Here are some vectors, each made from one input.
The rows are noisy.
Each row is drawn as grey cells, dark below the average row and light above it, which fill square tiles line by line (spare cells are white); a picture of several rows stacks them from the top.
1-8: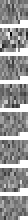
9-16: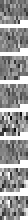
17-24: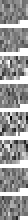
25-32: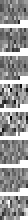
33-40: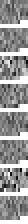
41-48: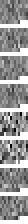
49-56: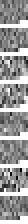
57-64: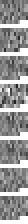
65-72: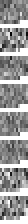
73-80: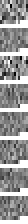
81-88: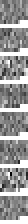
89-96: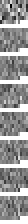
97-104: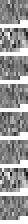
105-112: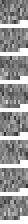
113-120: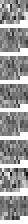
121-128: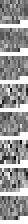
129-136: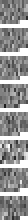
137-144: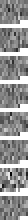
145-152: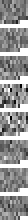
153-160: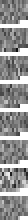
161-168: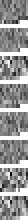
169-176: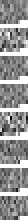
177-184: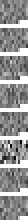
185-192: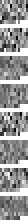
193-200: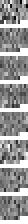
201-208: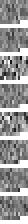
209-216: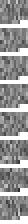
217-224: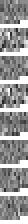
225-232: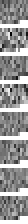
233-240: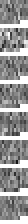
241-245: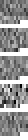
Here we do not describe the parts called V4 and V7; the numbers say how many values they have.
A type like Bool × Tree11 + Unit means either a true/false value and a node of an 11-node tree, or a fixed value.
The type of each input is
Bool × (Line6 + V7) + V4.
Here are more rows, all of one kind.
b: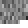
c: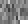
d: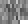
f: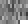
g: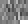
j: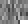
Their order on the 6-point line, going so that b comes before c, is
b, f, j, g, c, d.
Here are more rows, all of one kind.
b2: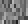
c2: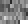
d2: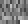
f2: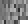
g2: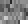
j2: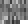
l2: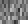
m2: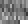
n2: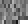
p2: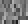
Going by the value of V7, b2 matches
j2, n2 and p2.
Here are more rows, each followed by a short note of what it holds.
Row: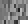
a true/false value and a value of V7
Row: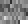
a true/false value and a value of V7
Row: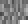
a point on a 6-point line and a true/false value
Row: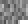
a point on a 6-point line and a true/false value
